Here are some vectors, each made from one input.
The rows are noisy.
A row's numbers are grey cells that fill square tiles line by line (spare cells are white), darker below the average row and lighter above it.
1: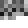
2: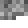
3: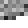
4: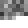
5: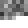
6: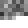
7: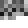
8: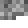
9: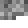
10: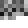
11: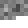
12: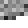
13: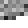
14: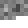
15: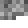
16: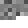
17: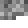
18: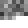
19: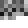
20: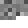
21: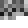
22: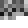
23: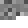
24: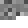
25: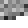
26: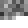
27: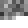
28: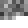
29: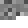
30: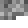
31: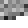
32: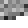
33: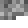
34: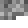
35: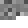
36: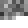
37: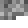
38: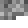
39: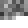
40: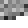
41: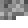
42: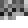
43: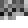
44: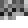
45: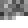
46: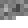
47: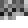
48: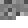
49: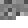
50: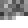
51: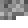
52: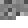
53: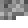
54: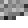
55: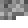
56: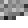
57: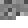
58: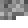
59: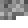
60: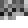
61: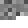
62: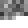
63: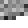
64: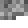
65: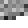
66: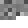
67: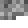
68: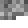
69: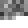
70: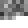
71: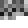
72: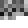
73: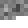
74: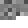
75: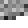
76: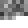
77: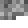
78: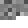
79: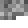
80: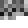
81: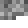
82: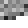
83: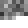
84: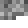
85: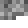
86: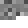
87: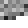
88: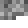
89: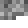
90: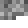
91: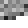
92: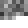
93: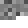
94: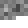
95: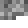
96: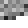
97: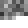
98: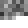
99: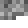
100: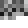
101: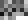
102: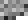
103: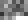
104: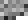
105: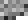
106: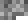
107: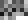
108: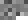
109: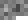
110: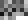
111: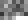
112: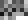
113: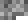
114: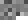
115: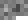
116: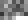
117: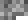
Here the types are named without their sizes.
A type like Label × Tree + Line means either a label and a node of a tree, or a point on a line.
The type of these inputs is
Line.
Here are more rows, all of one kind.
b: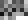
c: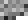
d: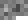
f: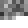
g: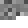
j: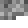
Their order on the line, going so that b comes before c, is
b, f, d, g, j, c.
